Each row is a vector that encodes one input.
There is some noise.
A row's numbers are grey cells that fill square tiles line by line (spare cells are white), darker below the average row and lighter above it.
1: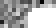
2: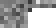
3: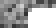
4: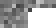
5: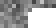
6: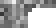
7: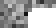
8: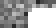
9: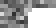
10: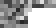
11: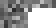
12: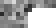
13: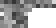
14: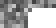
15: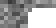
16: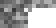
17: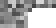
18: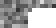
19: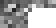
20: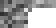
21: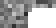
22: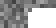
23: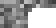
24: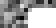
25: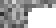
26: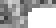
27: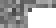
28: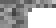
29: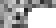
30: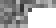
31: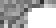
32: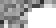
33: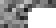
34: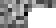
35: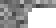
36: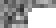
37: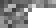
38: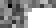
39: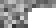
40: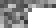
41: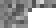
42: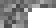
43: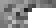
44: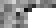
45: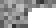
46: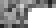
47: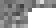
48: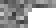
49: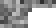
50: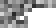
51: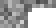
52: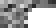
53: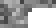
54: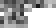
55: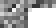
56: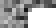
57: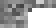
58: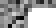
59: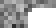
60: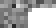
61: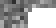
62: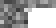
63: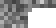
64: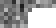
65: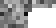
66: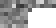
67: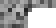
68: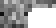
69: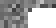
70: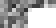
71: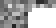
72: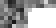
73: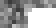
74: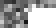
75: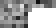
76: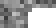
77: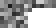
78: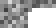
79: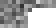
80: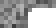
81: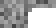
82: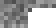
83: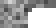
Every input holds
a true/false value, together with a list of up to two points on a 5-point line.
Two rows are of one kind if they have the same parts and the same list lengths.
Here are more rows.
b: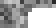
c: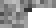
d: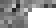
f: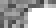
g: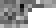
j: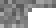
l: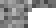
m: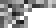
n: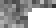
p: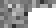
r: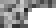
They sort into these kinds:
b, c, g, j, l, n
d, m, p, r
f

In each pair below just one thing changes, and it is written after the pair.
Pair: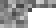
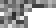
the place on the 5-point line in item 2 of the list
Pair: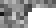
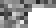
the place on the 5-point line in item 2 of the list
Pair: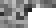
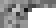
the place on the 5-point line in item 2 of the list
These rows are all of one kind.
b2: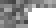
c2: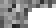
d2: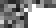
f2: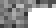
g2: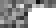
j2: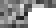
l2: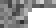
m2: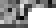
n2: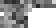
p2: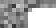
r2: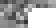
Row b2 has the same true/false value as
d2, l2, n2 and r2.
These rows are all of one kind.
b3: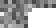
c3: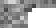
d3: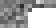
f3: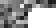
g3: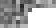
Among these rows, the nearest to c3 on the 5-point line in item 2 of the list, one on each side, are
f3 and g3.
